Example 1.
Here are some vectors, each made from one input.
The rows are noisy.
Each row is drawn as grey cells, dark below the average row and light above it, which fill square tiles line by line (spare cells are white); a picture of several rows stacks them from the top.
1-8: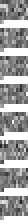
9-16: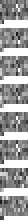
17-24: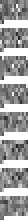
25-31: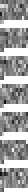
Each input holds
three true/false values.
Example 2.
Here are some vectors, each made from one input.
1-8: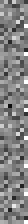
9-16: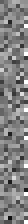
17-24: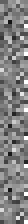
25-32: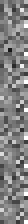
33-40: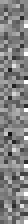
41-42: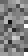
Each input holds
a point on a 5-point circle.
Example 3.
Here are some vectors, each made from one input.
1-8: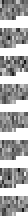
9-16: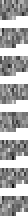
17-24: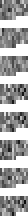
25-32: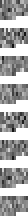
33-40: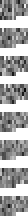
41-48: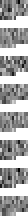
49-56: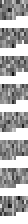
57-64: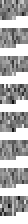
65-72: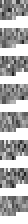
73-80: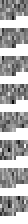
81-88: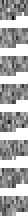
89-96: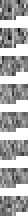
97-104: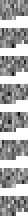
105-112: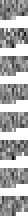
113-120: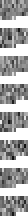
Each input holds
a point on an 8-point line.
